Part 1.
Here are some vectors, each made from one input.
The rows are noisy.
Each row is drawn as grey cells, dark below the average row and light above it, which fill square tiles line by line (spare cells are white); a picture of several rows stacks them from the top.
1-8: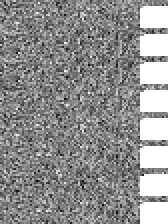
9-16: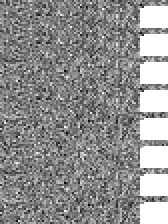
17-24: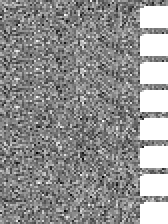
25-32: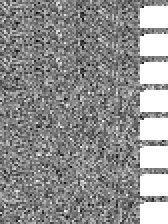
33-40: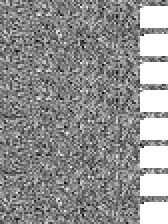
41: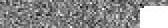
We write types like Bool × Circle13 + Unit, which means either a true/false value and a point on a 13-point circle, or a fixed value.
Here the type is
Circle6.
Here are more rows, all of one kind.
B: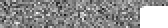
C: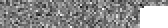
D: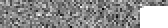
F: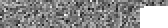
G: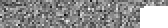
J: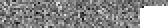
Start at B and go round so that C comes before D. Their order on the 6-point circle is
B, G, C, J, F, D.
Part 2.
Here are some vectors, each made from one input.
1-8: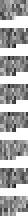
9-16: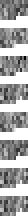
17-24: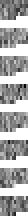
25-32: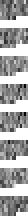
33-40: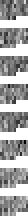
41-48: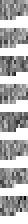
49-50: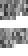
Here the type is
Circle8.
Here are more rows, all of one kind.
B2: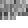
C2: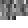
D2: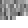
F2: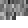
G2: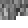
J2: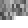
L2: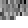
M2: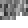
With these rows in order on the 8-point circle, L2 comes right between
G2 and J2.
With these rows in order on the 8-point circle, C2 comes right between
F2 and G2.
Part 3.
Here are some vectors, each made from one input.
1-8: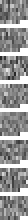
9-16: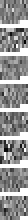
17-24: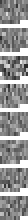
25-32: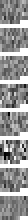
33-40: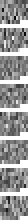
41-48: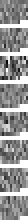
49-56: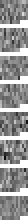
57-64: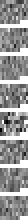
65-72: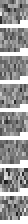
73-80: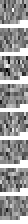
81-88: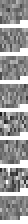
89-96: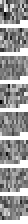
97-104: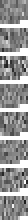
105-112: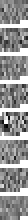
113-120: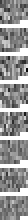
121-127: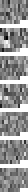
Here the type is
Line18.
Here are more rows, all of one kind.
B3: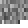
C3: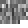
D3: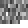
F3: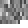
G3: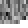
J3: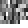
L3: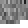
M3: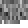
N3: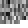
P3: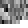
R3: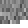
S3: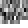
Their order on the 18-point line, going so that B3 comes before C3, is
S3, N3, G3, J3, D3, P3, L3, F3, B3, R3, C3, M3.
